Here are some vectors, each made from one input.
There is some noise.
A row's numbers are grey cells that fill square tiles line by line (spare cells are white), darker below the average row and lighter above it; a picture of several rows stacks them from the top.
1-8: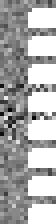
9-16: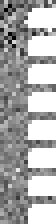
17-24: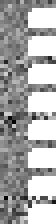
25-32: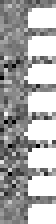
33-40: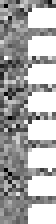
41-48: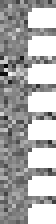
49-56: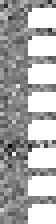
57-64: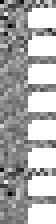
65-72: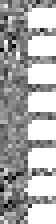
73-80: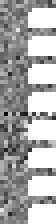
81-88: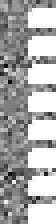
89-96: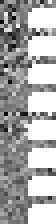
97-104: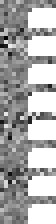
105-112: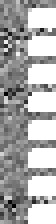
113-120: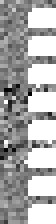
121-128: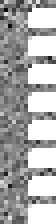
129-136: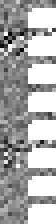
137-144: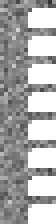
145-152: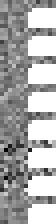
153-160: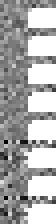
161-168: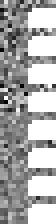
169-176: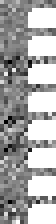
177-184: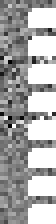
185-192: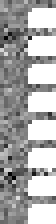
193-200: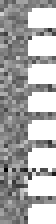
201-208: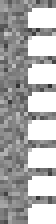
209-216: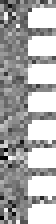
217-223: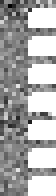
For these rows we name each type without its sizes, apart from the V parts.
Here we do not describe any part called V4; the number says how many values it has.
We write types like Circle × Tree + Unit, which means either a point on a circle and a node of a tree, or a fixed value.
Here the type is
Bool × Bool × Bool × Bool × Bool × V4 + List(Line).
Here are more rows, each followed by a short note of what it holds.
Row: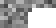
five true/false values and a value of V4
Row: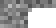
five true/false values and a value of V4
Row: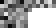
a list of one item
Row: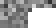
five true/false values and a value of V4
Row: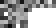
a list of one item
